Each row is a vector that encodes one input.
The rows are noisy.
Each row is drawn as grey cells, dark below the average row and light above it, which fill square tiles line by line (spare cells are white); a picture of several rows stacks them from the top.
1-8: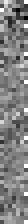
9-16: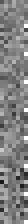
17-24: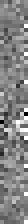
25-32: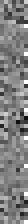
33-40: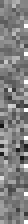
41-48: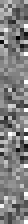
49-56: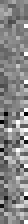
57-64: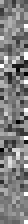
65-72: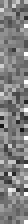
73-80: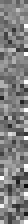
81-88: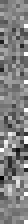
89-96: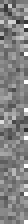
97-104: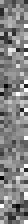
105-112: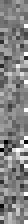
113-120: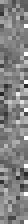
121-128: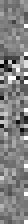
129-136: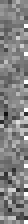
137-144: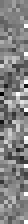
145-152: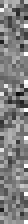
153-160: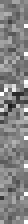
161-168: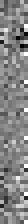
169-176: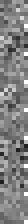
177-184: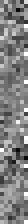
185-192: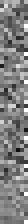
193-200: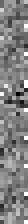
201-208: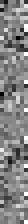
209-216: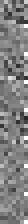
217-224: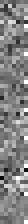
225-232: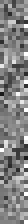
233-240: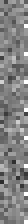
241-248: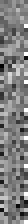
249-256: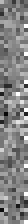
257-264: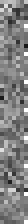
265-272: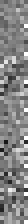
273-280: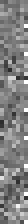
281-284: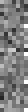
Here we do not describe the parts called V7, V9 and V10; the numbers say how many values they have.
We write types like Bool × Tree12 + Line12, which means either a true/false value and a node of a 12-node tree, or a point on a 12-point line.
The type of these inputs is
(Bool × Line5 + V9) × V10 + Tree11 + V7.
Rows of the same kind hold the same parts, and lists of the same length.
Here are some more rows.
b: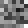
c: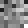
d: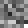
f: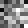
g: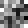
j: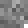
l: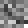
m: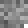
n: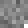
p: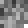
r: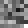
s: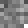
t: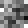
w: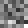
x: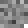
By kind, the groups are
b, d, l, r, w
c, s, t, x
f, g, j, m, n
p

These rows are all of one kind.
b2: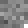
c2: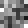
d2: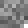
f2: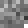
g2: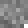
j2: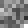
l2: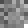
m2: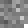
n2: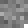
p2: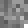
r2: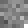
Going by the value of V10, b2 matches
d2, j2, n2 and r2.
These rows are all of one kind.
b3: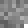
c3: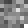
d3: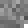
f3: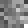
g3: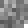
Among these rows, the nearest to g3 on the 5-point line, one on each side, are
b3 and f3.
